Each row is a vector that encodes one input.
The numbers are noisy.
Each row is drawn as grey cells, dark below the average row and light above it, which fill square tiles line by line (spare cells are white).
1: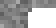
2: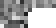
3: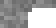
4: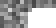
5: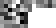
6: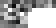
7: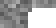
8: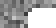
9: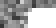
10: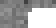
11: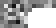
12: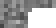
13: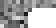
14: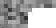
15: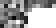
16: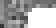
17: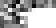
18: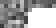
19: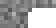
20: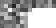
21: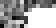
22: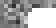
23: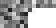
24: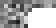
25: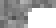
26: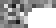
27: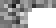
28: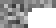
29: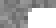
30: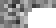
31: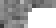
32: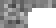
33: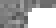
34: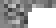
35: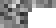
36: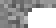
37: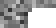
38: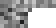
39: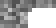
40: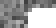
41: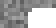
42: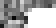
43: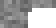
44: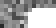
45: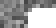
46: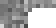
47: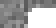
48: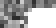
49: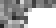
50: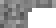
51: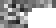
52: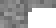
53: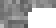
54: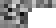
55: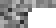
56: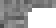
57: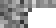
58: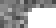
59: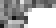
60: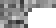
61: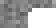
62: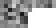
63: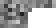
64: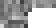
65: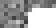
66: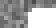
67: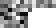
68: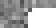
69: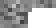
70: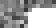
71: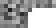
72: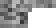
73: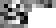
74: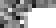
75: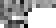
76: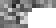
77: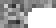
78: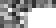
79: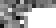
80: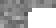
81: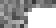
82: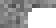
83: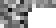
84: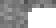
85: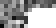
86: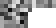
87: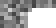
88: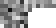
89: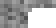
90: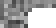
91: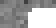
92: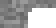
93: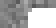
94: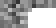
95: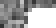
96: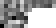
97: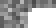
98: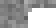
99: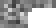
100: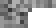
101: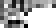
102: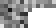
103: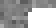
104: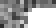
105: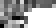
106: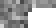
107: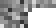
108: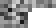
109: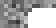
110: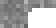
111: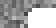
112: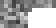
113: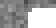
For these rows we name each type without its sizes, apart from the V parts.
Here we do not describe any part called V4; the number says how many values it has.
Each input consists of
a value of V4, together with either a point on a circle, or a node of a tree.
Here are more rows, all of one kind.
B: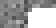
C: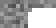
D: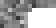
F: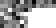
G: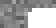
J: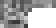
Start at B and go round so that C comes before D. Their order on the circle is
B, C, G, J, D, F.
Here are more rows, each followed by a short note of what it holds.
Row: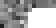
a node of a tree and a value of V4
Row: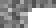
a node of a tree and a value of V4
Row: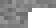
a node of a tree and a value of V4
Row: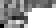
a point on a circle and a value of V4
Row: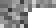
a point on a circle and a value of V4
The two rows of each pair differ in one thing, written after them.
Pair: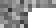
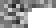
the place on the circle
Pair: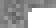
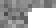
the place on the circle
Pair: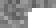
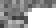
the place on the circle
